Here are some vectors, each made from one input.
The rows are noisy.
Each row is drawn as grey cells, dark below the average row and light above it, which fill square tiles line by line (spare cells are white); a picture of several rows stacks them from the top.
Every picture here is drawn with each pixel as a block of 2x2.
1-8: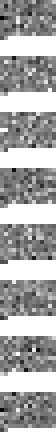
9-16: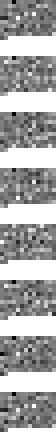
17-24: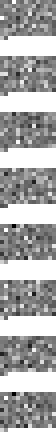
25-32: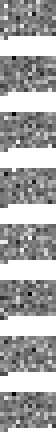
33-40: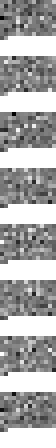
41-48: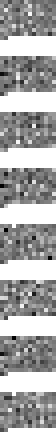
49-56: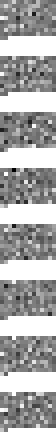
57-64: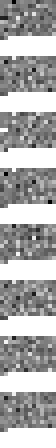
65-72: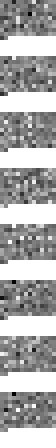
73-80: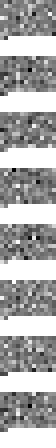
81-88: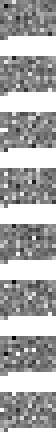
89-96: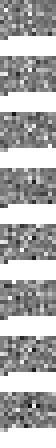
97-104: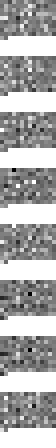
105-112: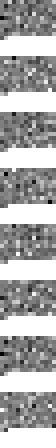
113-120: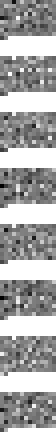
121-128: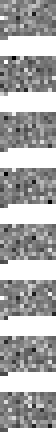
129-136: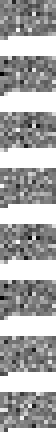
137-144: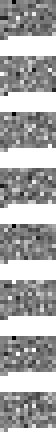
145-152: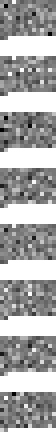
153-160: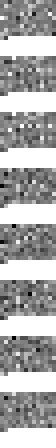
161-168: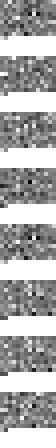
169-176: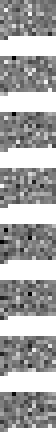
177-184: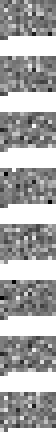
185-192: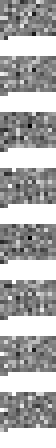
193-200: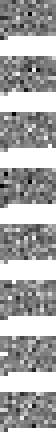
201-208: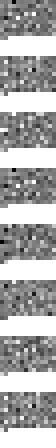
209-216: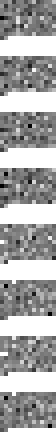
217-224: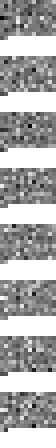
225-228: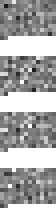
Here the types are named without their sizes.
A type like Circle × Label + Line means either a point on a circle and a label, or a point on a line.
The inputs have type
Bool × (Label + Line).
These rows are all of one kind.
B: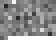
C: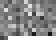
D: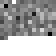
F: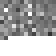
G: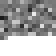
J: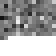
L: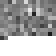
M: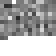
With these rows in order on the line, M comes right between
B and G.
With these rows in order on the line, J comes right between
D and L.
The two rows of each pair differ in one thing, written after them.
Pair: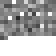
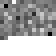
the place on the line
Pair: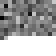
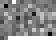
the true/false value
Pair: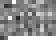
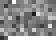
the place on the line
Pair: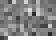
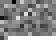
the true/false value
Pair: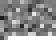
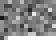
the place on the line
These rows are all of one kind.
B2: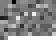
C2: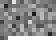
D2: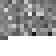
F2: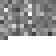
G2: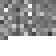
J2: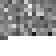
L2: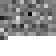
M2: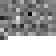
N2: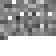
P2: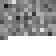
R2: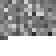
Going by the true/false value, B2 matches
L2 and M2.
